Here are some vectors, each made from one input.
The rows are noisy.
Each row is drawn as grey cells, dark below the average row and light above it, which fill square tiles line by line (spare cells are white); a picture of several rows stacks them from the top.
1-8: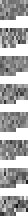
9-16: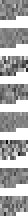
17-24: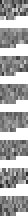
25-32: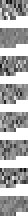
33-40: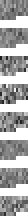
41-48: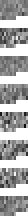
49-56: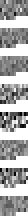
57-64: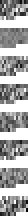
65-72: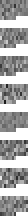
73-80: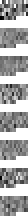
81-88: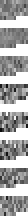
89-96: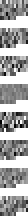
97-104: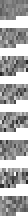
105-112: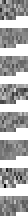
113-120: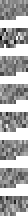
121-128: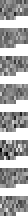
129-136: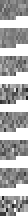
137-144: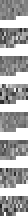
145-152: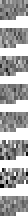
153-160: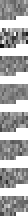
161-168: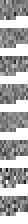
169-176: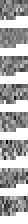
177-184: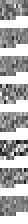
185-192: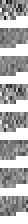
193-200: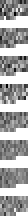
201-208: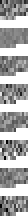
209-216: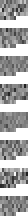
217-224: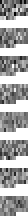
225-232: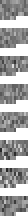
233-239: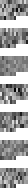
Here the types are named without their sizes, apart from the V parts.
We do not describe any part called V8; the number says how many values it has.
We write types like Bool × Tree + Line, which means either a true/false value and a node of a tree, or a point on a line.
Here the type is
List(Circle × (Line + V8)).
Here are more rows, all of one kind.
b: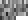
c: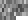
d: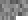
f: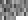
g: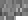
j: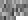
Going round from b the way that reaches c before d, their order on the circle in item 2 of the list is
b, c, d, g, f, j.
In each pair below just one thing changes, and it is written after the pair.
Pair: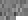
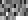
the place on the circle in item 1 of the list
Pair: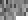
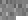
the place on the line in item 1 of the list
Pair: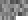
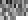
the place on the line in item 1 of the list
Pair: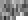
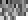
the place on the line in item 1 of the list
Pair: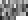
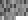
the place on the circle in item 2 of the list
